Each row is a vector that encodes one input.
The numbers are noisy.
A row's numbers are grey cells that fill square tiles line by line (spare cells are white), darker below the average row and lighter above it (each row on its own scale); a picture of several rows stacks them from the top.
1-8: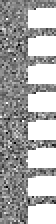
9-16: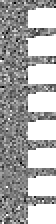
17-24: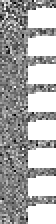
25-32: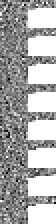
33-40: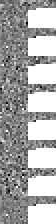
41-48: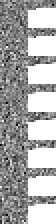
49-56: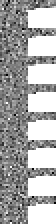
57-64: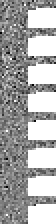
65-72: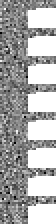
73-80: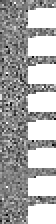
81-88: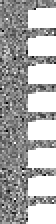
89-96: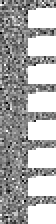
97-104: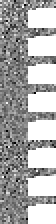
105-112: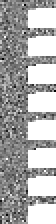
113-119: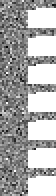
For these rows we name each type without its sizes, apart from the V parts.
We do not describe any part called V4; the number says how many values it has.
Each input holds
a list of items, each a label and a value of V4.
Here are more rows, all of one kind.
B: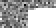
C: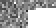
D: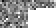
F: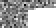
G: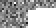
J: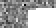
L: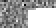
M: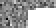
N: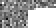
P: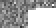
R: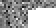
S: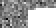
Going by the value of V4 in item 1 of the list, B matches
F, N and S.
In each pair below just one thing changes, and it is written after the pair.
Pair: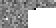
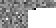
the value of V4 in item 2 of the list
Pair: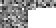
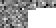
the label in item 2 of the list
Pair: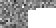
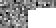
the label in item 1 of the list
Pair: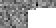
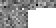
the label in item 2 of the list
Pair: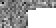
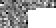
the value of V4 in item 1 of the list
